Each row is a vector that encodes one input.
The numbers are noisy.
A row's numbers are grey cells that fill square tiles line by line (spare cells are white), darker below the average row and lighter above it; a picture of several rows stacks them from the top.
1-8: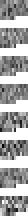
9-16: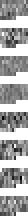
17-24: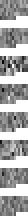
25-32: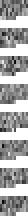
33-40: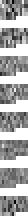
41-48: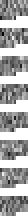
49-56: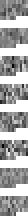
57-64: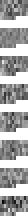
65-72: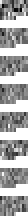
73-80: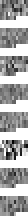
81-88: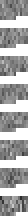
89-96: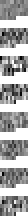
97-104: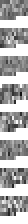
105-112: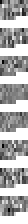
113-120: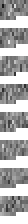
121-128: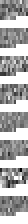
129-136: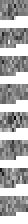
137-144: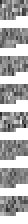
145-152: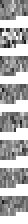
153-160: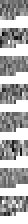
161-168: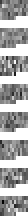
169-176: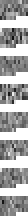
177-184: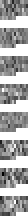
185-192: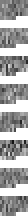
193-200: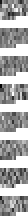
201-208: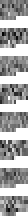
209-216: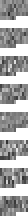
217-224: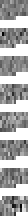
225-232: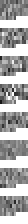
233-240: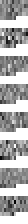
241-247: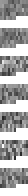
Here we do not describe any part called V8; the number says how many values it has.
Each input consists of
one of 10 labels and a true/false value, together with either a point on a 7-point line, or a point on a 9-point line and a value of V8.
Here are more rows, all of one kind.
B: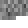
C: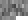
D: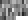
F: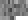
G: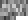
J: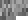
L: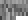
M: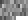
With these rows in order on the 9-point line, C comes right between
F and M.
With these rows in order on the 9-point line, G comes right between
B and L.
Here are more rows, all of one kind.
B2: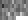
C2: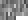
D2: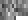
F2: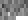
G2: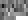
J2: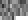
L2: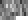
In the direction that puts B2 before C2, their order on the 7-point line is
F2, B2, J2, G2, C2, L2, D2.
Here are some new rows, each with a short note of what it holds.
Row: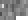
one of 10 labels, a point on a 9-point line, a true/false value and a value of V8
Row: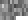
one of 10 labels, a point on a 9-point line, a true/false value and a value of V8
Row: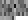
one of 10 labels, a point on a 9-point line, a true/false value and a value of V8
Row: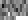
one of 10 labels, a point on a 7-point line and a true/false value
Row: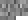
one of 10 labels, a point on a 9-point line, a true/false value and a value of V8
